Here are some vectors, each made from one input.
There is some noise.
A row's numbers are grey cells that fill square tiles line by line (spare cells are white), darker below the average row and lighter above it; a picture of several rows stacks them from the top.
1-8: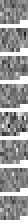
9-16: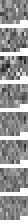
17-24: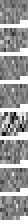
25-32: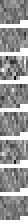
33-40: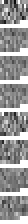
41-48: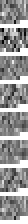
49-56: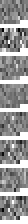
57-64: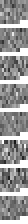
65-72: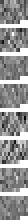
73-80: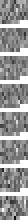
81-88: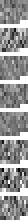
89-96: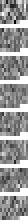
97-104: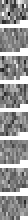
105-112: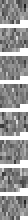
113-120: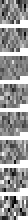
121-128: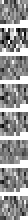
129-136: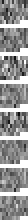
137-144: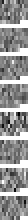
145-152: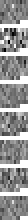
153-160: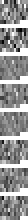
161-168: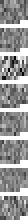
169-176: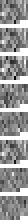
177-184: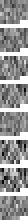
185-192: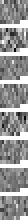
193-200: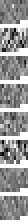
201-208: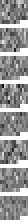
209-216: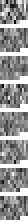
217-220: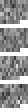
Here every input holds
one of 8 labels.
